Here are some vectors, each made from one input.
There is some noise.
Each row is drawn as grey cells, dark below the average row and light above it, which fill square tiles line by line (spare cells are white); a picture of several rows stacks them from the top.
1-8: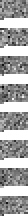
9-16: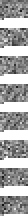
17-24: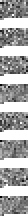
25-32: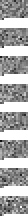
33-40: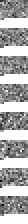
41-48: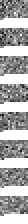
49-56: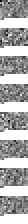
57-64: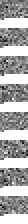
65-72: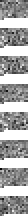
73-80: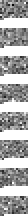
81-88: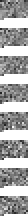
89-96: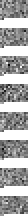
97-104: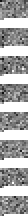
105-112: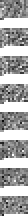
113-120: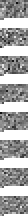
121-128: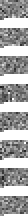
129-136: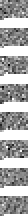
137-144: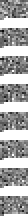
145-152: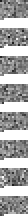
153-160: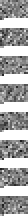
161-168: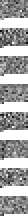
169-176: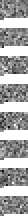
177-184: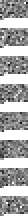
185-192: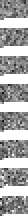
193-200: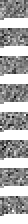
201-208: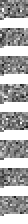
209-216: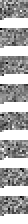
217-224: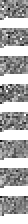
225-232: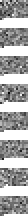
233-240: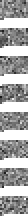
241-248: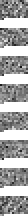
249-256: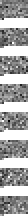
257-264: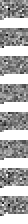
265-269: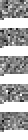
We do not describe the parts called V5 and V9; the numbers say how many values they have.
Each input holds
a point on an 8-point circle, together with either a point on an 8-point circle, or one of 11 labels, a value of V5 and a value of V9.
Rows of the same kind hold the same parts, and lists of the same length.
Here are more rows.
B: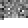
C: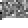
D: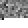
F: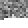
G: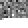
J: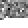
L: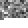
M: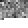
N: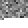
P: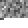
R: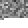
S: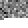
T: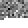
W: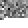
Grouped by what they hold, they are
B, D, F, G, M, N, P, R, S
C, J, L, T, W

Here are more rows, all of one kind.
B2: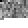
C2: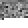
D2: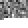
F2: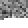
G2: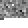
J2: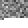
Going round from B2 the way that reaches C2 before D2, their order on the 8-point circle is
B2, G2, C2, D2, F2, J2.
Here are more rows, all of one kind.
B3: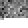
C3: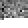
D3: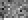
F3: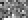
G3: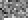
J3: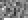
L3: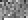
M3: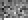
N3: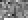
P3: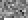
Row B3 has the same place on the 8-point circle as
C3, D3 and M3.
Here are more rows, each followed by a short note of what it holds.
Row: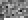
a point on an 8-point circle, one of 11 labels, a value of V5 and a value of V9
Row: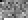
a point on an 8-point circle, one of 11 labels, a value of V5 and a value of V9
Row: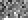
a point on each of two 8-point circles
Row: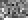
a point on each of two 8-point circles
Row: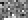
a point on an 8-point circle, one of 11 labels, a value of V5 and a value of V9
